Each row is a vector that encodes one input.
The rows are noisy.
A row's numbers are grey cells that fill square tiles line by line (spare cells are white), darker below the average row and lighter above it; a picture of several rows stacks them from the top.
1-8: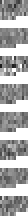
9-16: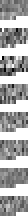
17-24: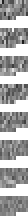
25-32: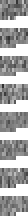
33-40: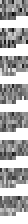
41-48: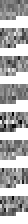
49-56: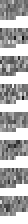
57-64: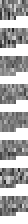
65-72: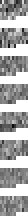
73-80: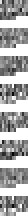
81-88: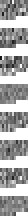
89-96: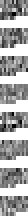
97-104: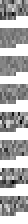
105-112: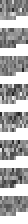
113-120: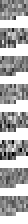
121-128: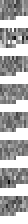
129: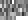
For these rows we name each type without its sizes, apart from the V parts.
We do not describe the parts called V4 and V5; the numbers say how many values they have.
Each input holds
a value of V4, together with either a point on a circle and a value of V5, or a node of a tree.
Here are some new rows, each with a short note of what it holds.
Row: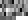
a node of a tree and a value of V4
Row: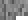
a node of a tree and a value of V4
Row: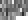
a point on a circle, a value of V4 and a value of V5
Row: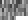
a point on a circle, a value of V4 and a value of V5
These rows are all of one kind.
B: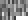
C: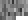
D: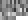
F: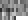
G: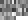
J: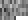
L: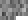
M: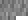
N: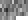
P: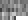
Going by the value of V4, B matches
F, L, M and P.
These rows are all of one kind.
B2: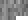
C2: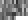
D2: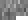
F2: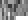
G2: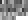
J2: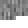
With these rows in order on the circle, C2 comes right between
D2 and G2.
